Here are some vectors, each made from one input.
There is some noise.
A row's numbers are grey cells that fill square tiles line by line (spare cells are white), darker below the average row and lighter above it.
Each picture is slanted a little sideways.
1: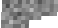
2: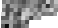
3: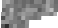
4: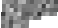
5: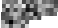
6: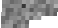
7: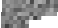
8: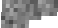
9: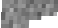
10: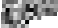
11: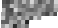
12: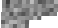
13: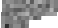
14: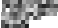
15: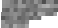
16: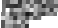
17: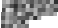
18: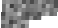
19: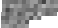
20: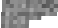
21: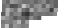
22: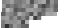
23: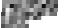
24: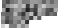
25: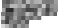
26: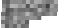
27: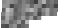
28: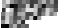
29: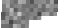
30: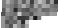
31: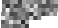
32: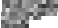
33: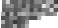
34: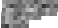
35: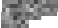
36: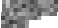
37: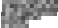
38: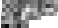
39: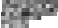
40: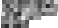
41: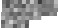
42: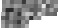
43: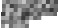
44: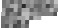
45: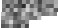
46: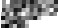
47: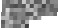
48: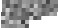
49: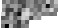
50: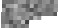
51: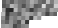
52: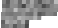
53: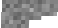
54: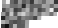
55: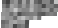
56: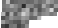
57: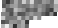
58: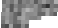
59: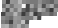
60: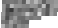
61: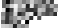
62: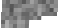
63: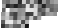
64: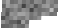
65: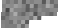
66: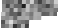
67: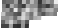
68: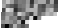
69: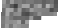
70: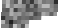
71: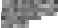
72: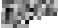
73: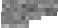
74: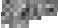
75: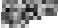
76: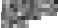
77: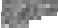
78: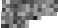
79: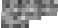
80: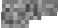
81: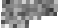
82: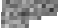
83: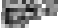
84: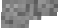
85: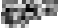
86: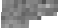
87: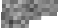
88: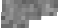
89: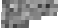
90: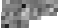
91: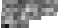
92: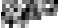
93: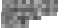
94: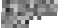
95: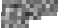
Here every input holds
a point on a 4-point line and a true/false value, together with a list of up to three points on a 5-point line.
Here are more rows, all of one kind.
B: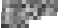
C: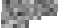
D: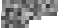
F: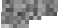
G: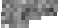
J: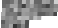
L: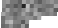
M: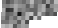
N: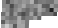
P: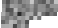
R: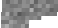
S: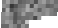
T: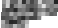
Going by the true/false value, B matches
D and J.
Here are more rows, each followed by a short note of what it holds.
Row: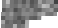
a point on a 4-point line and a true/false value, together with a list of one item
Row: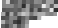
a point on a 4-point line and a true/false value, together with a list of two items
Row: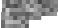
a point on a 4-point line and a true/false value, together with a list of three items
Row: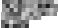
a point on a 4-point line and a true/false value, together with the empty list
